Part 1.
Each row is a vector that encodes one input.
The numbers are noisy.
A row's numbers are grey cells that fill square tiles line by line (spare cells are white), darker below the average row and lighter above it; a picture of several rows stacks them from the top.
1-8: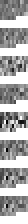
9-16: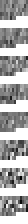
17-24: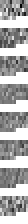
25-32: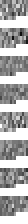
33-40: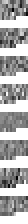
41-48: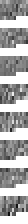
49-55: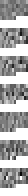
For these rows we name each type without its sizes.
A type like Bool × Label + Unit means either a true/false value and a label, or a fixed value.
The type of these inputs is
List(Line).
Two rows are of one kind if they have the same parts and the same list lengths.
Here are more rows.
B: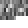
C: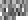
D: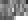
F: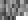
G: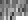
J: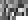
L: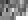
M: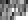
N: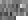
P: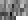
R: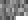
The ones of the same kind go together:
B, G, N, P
C
D, F, J, L, M, R

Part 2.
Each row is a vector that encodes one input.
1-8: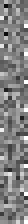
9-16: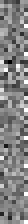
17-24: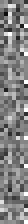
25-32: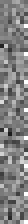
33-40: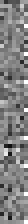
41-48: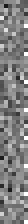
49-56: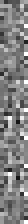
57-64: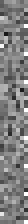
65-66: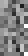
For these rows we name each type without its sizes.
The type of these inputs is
(Bool × Bool × Bool + Unit) × Line.
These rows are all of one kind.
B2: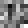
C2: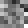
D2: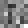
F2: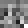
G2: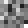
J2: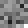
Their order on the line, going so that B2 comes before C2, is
J2, D2, B2, G2, F2, C2.
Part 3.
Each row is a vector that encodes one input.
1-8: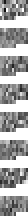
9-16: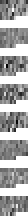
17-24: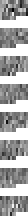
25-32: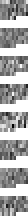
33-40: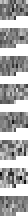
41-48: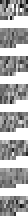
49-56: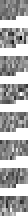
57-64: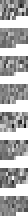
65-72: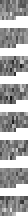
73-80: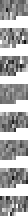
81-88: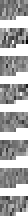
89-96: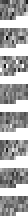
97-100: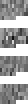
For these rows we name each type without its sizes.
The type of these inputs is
List(Line).
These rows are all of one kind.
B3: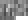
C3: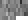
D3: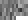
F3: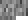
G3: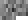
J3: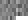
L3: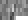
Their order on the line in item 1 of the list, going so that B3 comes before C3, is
B3, L3, F3, C3, J3, G3, D3.
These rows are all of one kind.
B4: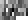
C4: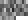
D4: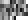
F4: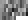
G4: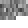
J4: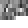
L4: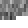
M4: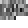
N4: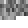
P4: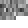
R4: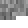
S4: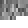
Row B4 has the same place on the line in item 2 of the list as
F4, J4, M4 and S4.
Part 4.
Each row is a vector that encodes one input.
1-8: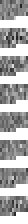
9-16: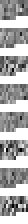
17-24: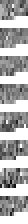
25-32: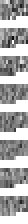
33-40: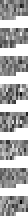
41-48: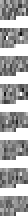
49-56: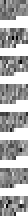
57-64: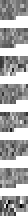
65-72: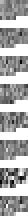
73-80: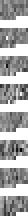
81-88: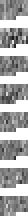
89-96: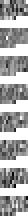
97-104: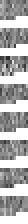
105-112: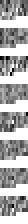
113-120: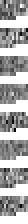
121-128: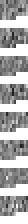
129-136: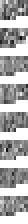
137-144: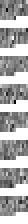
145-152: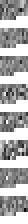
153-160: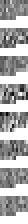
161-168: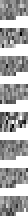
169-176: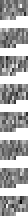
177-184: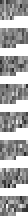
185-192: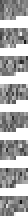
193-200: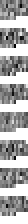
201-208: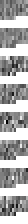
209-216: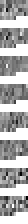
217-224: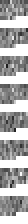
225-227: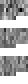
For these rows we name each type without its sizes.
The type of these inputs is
Bool × Circle.
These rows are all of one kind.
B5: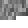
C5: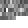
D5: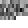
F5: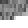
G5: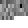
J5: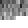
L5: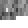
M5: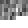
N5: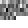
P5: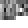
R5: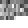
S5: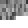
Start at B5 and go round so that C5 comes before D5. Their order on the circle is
B5, L5, C5, J5, F5, G5, R5, S5, D5, N5, P5, M5.
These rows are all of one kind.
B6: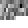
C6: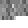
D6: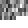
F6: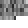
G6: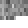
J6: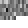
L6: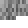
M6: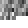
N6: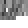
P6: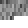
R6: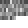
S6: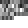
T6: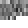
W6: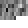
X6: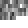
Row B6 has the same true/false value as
F6, N6, P6 and T6.
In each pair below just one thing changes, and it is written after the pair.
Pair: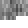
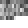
the true/false value
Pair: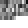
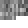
the true/false value
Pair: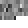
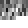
the place on the circle
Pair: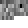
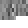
the true/false value
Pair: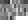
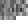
the true/false value
